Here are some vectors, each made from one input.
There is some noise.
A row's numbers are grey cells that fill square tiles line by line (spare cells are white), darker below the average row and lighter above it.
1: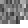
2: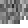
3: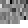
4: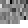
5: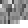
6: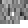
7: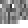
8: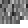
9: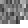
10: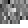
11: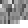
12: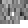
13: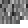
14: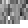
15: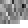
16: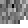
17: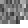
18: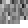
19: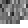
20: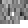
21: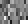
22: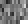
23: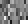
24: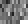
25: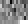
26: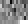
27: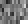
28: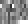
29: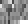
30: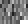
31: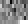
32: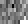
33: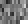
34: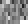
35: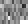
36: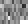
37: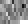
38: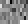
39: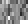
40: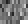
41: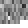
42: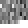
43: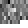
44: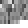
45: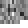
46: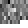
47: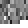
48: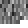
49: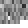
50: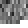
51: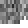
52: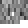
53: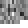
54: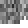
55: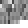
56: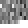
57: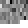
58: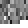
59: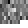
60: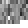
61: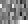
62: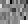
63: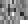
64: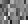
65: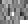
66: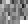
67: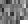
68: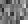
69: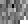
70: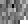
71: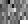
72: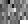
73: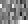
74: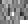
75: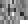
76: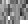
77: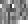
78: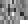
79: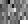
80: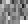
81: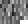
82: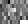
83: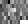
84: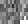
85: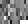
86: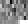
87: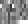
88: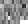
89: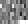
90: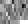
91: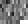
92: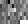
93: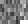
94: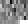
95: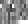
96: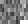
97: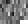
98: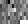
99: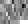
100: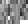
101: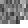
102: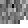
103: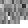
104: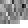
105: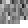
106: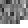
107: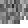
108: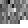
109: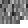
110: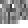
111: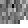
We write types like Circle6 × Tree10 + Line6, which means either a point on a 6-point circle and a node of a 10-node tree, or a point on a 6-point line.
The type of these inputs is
Line9 + Line11.
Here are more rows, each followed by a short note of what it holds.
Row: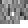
a point on an 11-point line
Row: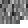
a point on a 9-point line
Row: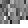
a point on a 9-point line
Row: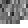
a point on a 9-point line
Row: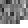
a point on a 9-point line
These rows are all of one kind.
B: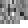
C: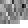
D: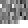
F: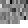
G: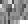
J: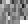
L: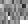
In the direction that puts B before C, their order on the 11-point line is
B, J, L, C, G, D, F.
